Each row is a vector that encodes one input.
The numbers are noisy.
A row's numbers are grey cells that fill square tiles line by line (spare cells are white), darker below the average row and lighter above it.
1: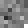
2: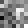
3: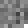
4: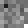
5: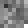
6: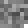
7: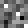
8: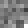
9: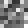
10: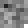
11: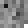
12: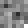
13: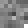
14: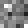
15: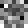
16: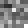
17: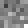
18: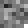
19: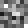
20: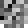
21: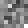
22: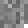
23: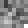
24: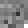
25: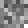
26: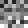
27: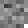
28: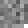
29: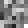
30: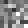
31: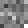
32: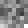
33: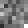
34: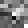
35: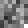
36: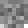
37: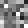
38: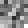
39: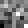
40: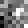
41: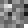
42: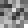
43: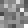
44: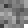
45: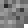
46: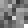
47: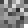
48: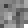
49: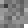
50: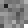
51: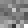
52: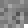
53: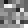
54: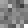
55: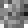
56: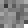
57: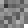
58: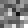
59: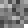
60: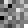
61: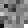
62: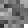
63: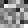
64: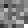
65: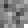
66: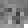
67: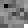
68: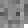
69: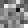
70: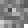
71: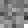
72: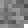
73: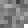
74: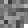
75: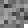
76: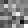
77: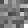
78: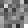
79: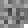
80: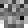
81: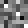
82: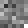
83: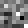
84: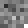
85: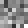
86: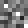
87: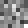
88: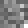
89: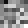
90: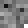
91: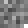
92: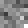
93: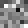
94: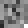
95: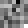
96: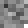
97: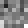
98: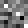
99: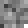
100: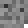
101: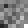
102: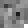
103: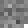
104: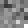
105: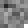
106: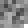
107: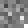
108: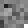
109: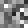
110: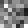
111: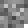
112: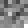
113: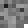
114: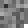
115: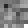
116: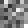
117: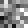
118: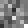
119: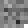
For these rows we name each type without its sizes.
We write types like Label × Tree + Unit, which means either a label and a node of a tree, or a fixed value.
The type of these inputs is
Bool × Bool × Bool × Bool + Tree × Tree + Unit.
